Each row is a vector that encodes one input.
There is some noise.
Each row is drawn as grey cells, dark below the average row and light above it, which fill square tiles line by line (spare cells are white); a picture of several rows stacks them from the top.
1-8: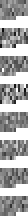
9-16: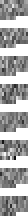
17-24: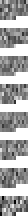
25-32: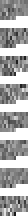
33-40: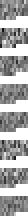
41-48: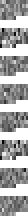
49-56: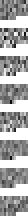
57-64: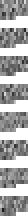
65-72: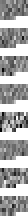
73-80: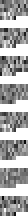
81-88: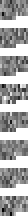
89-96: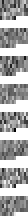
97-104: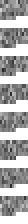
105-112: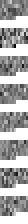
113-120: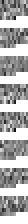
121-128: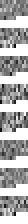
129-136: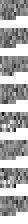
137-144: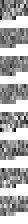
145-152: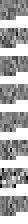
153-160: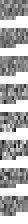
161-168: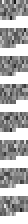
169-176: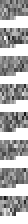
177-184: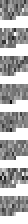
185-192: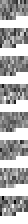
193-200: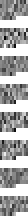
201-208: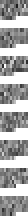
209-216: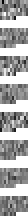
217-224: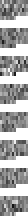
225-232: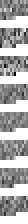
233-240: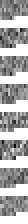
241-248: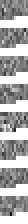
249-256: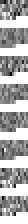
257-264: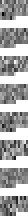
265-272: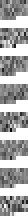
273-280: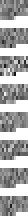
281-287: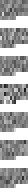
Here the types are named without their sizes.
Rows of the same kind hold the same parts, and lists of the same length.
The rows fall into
3 kinds.
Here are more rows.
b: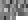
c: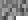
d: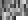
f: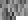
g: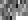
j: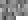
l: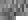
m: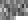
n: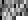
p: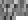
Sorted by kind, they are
b, c, j, m
d, n
f, g, l, p

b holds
a point on each of two circles.
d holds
a point on a line.
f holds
a point on each of two circles and four true/false values.
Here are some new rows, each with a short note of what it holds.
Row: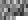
a point on each of two circles
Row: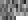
a point on each of two circles and four true/false values
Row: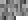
a point on each of two circles
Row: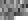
a point on each of two circles and four true/false values
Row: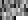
a point on a line
